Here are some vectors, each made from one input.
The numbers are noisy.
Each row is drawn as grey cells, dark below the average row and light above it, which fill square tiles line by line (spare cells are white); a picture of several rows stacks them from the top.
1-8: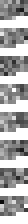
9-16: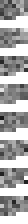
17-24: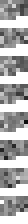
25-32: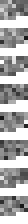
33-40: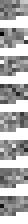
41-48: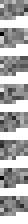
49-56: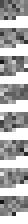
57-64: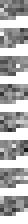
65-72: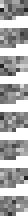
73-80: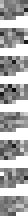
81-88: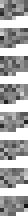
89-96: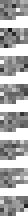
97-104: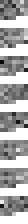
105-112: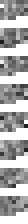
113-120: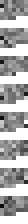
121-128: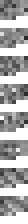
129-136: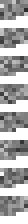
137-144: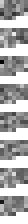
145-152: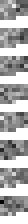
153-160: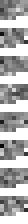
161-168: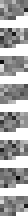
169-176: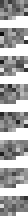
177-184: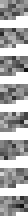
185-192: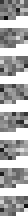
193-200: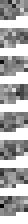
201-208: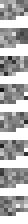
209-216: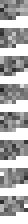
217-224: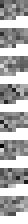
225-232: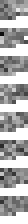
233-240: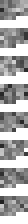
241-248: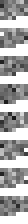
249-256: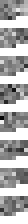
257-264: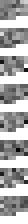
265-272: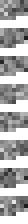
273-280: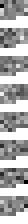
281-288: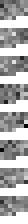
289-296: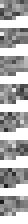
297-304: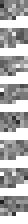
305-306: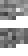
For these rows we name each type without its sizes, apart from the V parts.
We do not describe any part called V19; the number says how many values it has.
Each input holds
a node of a tree, a true/false value and a value of V19.
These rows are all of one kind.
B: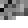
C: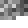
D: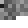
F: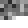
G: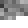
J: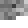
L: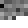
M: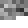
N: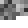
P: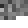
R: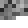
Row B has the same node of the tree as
D, L, N and R.
